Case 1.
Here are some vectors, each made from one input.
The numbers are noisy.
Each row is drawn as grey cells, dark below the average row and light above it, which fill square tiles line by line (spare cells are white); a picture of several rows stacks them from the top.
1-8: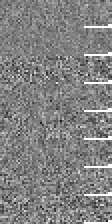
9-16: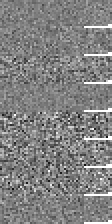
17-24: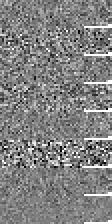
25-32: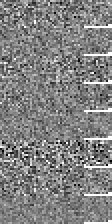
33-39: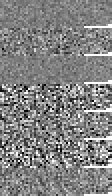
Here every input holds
a point on a 5-point line.
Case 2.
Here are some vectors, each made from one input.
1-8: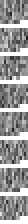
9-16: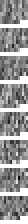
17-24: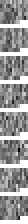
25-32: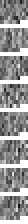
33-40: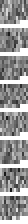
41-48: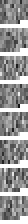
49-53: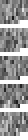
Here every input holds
a point on an 11-point circle.
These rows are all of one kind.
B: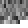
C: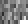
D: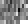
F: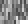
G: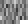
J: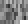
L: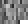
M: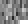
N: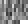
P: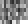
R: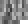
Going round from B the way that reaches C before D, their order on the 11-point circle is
B, L, C, M, F, G, J, R, N, D, P.
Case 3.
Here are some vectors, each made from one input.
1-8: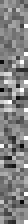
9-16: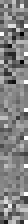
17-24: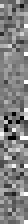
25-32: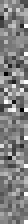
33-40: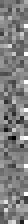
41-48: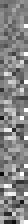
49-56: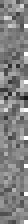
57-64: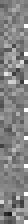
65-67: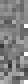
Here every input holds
one of 10 labels.
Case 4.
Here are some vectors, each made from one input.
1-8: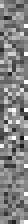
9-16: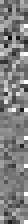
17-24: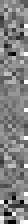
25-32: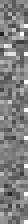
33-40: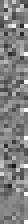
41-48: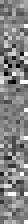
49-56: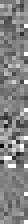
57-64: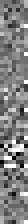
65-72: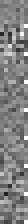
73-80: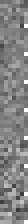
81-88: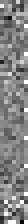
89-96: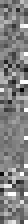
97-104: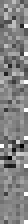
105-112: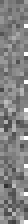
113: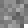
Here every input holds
one of 10 labels.
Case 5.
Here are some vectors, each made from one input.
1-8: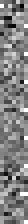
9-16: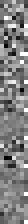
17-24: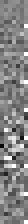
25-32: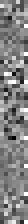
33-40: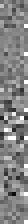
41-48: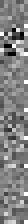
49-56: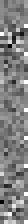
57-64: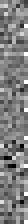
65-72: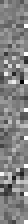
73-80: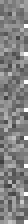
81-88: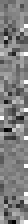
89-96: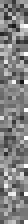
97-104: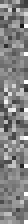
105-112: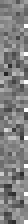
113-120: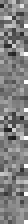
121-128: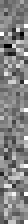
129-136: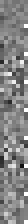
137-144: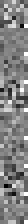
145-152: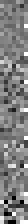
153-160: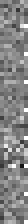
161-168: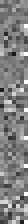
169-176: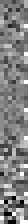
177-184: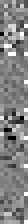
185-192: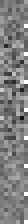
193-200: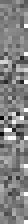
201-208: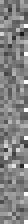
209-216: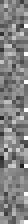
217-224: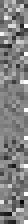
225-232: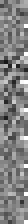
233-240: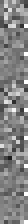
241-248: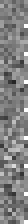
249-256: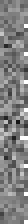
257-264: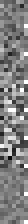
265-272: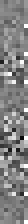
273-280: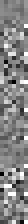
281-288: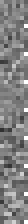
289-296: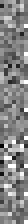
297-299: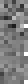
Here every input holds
one of 10 labels.
